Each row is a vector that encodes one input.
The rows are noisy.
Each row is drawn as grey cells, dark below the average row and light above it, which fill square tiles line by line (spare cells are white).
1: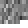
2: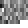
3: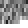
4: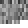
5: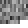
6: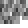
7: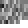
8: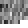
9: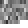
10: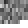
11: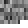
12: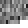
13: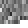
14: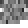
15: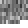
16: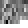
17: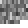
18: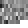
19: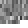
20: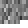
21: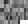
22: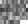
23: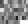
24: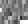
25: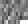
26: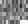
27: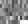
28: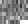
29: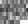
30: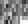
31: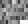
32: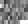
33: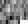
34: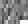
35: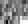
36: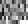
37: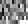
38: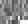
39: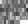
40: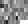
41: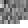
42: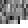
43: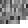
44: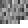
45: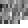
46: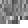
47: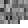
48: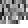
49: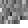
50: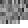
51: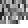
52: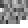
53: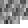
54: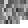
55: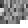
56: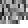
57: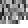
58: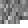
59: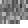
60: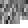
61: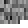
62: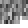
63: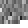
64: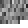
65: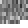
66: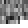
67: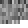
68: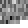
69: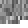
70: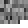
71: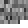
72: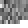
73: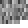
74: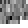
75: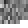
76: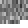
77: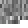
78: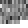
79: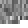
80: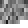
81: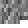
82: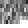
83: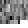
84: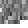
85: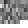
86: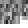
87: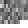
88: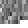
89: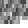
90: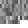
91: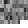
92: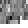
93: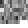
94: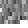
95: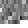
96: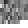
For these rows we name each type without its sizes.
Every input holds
a list of points on a line.
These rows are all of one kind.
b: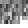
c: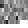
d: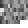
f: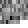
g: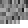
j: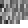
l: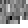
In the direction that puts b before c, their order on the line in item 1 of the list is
b, j, c, d, g, f, l.
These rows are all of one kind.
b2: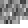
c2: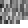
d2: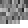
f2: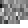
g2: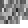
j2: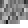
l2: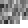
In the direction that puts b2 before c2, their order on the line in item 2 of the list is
d2, j2, b2, g2, l2, f2, c2.
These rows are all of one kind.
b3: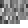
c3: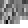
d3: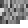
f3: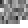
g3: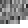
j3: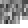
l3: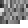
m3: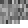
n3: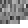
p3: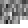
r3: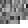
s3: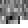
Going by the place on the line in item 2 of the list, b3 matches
d3, g3, l3 and r3.
